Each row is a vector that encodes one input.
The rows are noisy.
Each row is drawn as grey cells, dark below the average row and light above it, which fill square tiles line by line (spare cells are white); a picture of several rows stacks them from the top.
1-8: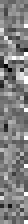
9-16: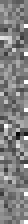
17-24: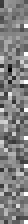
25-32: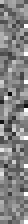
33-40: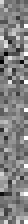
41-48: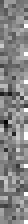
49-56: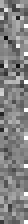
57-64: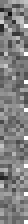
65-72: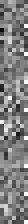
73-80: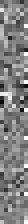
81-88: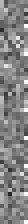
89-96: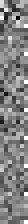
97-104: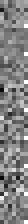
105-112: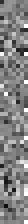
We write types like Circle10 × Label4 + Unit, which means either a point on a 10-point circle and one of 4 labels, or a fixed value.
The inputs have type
(Bool × Bool × Bool × Bool + Unit) × Line7.
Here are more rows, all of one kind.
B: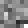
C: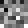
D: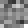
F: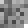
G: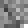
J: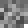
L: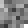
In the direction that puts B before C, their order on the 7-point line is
J, F, D, L, G, B, C.
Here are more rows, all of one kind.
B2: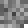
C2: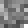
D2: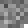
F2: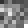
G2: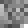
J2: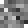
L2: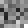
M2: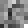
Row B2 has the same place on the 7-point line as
C2 and G2.
